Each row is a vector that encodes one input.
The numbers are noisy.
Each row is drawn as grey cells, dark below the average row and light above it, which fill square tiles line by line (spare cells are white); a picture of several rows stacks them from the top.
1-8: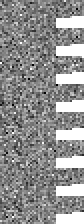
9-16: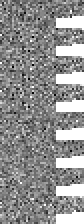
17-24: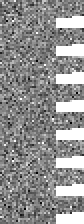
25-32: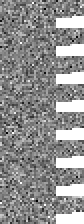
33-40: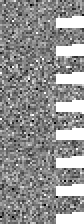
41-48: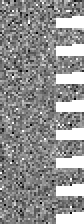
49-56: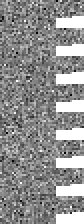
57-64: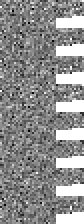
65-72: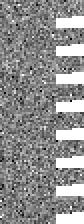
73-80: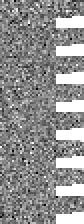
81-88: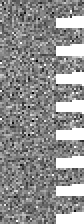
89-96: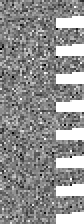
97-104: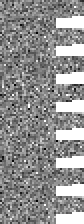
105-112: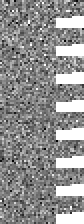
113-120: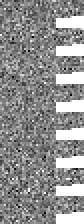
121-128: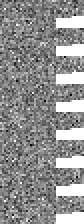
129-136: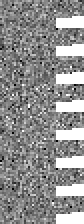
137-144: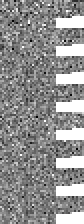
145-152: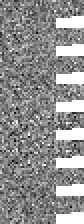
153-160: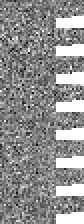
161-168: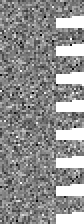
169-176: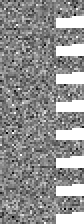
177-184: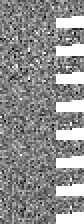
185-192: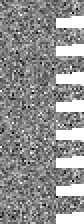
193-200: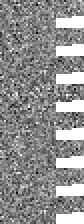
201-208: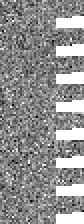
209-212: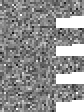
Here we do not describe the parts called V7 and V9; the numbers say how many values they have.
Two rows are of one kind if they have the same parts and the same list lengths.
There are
2 kinds of row.
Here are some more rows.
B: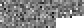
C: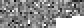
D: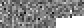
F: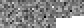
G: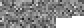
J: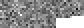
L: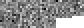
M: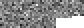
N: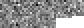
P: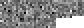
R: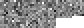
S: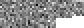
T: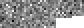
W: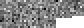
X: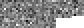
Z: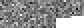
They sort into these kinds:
B, D, F, G, J, M, P, X, Z
C, L, N, R, S, T, W

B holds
a point on a 5-point line and a value of V9.
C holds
a point on a 10-point circle and a value of V7.
